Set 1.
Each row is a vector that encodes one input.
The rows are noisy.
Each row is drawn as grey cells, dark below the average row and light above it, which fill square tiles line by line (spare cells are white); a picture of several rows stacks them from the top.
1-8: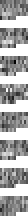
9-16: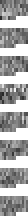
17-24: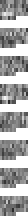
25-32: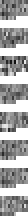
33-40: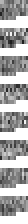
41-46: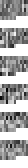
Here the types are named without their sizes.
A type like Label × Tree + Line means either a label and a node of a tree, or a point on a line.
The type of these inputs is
Line.
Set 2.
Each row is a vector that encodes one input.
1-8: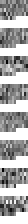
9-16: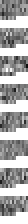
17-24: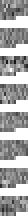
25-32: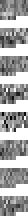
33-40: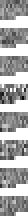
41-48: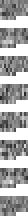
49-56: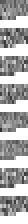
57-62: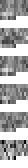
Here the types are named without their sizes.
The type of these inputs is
Line.
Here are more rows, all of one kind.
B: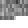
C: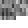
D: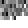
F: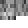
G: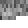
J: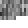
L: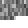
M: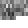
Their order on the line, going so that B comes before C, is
F, G, B, L, D, M, C, J.
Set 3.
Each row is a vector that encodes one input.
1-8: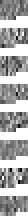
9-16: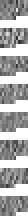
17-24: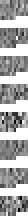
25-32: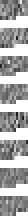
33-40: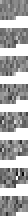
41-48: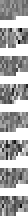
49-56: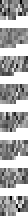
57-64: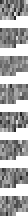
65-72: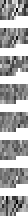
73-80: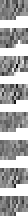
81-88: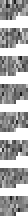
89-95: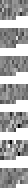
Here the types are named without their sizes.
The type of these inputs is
Line.
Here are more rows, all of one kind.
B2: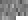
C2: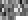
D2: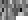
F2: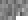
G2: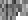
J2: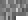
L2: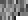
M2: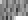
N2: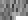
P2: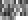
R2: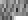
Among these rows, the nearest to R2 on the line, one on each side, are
M2 and N2.
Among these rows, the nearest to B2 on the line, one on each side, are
D2 and P2.
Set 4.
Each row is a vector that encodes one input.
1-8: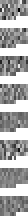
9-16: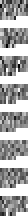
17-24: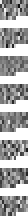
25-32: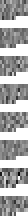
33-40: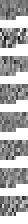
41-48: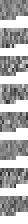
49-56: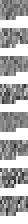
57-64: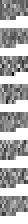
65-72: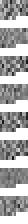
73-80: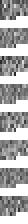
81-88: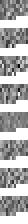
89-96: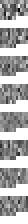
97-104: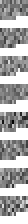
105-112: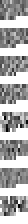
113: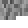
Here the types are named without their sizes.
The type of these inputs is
Line.
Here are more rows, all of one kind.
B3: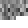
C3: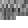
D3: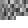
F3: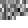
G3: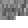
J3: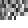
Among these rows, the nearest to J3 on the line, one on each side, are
B3 and G3.
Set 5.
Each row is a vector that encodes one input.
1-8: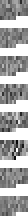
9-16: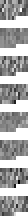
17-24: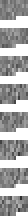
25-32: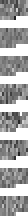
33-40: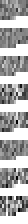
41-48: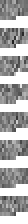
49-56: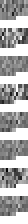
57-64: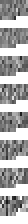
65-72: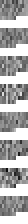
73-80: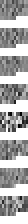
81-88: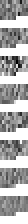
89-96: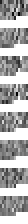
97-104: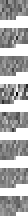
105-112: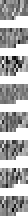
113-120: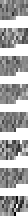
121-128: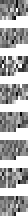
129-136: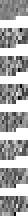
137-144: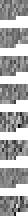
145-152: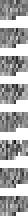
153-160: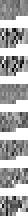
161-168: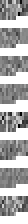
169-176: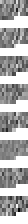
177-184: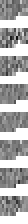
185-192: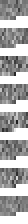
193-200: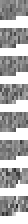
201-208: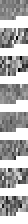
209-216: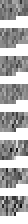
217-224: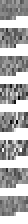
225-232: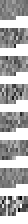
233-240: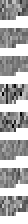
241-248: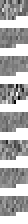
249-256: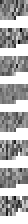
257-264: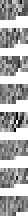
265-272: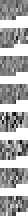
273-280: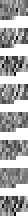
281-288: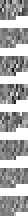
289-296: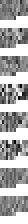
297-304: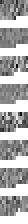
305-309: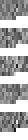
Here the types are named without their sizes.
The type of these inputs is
Line.
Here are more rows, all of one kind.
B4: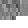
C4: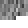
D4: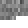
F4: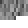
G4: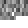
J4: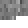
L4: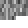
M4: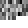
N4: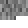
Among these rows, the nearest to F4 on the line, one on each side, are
C4 and G4.
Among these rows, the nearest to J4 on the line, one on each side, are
D4 and G4.
